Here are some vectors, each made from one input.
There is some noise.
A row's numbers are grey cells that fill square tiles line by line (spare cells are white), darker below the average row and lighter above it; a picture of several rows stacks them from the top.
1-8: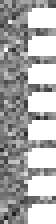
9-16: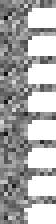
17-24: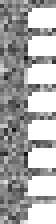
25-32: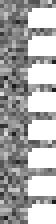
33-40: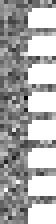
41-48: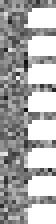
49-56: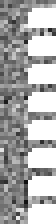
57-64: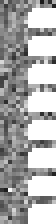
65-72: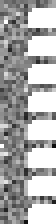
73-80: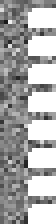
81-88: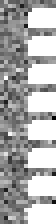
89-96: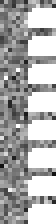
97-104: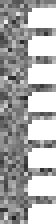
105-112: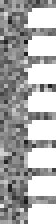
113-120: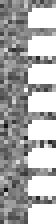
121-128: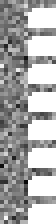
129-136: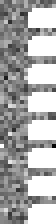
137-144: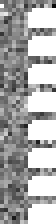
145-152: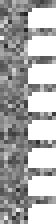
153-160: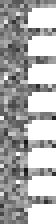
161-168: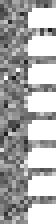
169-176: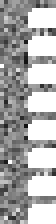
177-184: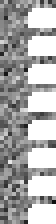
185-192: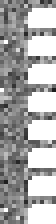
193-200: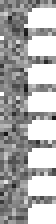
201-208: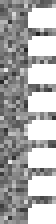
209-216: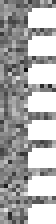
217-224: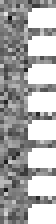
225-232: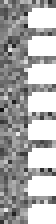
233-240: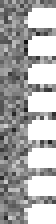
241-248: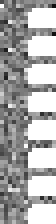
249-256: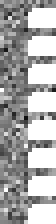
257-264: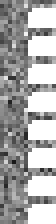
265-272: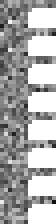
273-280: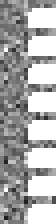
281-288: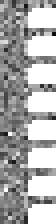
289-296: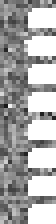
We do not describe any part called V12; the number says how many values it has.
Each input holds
a value of V12, together with either a point on an 18-point circle, or one of 7 labels.
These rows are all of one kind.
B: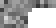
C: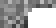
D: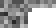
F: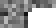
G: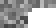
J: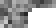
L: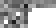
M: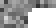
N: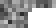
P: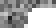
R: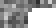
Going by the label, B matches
F, J, M and R.
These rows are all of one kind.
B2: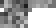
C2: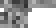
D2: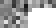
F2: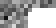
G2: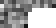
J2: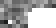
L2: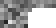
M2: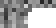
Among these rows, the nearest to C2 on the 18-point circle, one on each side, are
L2 and M2.
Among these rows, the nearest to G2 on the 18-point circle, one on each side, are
D2 and J2.
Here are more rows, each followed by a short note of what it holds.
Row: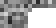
one of 7 labels and a value of V12
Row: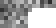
a point on an 18-point circle and a value of V12
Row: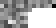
a point on an 18-point circle and a value of V12
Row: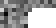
a point on an 18-point circle and a value of V12
